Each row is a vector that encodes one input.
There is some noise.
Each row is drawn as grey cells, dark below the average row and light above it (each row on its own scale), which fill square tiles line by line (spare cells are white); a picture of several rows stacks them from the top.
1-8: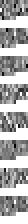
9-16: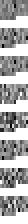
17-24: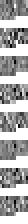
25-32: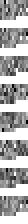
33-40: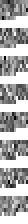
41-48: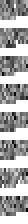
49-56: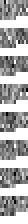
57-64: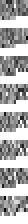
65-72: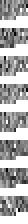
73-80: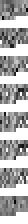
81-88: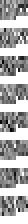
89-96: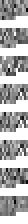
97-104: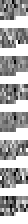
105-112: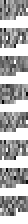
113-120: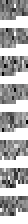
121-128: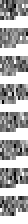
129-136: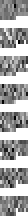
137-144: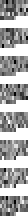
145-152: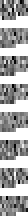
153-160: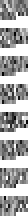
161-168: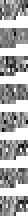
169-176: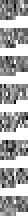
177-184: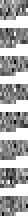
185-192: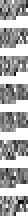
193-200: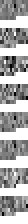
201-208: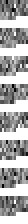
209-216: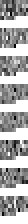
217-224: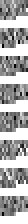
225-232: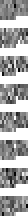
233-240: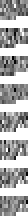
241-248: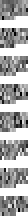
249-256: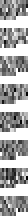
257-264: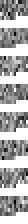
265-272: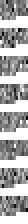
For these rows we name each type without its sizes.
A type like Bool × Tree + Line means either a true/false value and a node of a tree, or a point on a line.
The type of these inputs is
Bool × Bool × Bool × Bool + Label.
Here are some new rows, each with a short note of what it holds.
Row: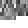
four true/false values
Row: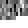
four true/false values
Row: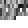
a label
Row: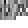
a label
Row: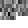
four true/false values
